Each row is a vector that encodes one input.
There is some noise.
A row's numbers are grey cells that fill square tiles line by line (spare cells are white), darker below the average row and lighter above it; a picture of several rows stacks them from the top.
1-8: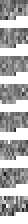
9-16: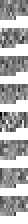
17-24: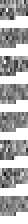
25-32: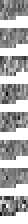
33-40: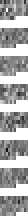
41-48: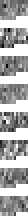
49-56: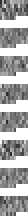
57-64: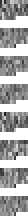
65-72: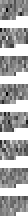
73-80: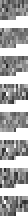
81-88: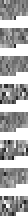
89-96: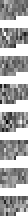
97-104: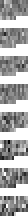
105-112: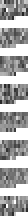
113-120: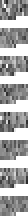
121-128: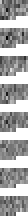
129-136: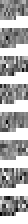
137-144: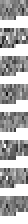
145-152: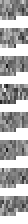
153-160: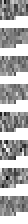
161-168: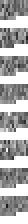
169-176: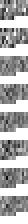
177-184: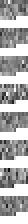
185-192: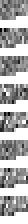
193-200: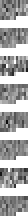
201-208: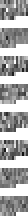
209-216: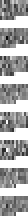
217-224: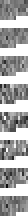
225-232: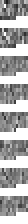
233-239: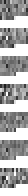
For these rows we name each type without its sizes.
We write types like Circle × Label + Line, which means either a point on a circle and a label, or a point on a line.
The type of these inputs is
Circle + Label × Line.
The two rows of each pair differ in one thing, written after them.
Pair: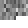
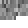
the label
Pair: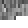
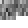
the label
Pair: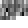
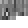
the label
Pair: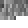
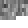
the label
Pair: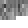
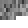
the label
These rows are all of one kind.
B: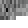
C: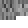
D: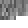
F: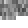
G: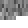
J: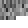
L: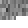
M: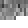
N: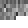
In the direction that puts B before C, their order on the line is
G, D, B, J, C, N, L, M, F.
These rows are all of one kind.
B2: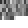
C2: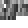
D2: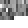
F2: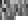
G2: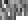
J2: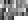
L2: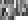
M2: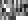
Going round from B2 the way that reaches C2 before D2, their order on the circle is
B2, F2, G2, C2, M2, L2, J2, D2.
